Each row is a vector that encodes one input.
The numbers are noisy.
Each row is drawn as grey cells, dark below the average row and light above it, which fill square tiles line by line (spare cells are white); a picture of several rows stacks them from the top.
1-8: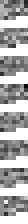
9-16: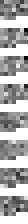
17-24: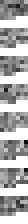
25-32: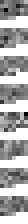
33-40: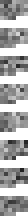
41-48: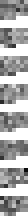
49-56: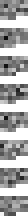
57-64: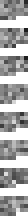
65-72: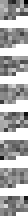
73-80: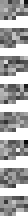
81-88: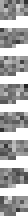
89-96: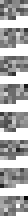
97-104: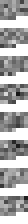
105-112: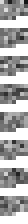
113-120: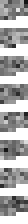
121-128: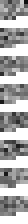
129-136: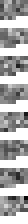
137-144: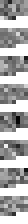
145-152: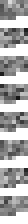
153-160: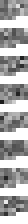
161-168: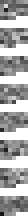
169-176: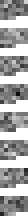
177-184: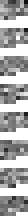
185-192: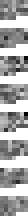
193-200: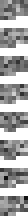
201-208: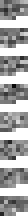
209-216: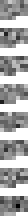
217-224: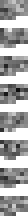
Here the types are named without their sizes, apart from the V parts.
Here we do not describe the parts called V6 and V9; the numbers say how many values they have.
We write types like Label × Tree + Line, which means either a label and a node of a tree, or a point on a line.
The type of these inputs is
Bool × List(Line) × V6 × V9.
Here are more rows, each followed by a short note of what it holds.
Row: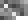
a true/false value, a value of V6 and a value of V9, together with a list of three items
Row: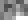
a true/false value, a value of V6 and a value of V9, together with a list of three items
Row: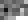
a true/false value, a value of V6 and a value of V9, together with a list of three items
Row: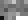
a true/false value, a value of V6 and a value of V9, together with a list of three items
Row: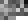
a true/false value, a value of V6 and a value of V9, together with the empty list
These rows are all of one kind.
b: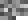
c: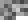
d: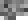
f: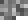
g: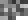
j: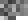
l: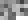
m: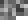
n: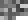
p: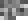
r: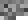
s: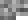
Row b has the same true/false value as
d, r and s.
